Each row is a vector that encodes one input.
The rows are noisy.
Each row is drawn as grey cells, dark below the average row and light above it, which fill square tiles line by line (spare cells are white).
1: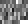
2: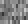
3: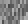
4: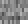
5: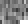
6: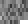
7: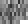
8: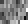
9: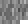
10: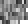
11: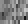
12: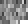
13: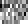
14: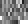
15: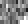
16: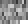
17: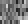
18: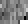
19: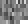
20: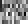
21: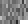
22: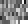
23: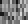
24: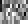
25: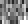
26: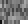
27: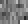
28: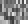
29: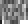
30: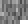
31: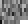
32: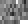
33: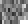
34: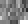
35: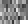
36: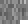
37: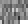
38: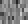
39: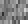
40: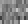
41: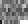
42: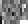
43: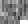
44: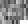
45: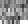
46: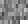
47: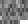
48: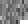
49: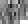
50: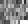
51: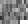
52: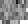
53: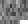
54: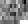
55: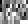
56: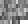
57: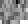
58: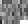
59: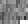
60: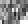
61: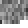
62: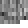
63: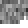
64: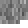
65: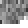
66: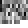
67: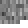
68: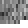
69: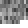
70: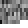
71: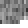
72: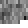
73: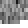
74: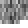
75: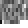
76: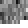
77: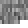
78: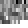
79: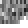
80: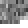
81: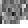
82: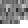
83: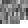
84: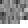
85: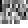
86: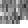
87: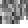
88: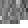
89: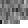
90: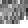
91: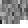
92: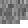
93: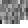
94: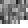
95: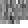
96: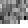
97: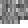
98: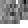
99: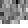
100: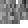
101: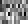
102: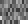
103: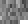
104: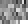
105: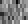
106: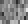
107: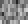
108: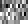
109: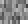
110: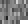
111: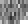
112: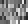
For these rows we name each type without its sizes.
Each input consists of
either a fixed value, or a node of a tree.
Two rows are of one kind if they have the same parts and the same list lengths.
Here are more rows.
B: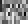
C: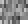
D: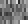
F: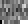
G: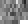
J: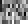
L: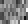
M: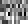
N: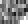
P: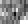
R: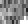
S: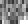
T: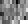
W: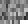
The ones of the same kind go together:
B, J, M
C, D, F, G, L, N, P, R, S, T, W

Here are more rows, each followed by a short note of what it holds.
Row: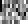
a fixed value
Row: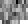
a node of a tree
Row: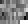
a node of a tree
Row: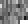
a node of a tree
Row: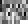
a fixed value
